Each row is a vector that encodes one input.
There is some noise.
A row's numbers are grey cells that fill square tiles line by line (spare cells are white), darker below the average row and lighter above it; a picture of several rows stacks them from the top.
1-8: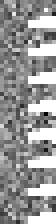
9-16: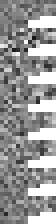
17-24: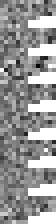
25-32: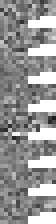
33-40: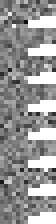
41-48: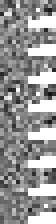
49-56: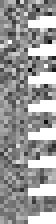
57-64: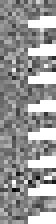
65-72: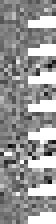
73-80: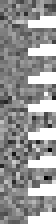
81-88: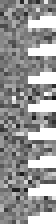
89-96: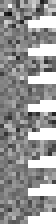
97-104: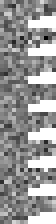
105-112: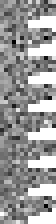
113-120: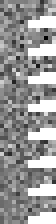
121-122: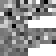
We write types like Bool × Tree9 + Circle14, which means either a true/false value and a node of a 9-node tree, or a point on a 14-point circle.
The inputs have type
Tree10 + Tree11 × Tree11.
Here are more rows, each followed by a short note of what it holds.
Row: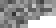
a node of a 10-node tree
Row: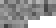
a node of each of two 11-node trees
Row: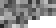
a node of a 10-node tree
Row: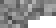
a node of a 10-node tree
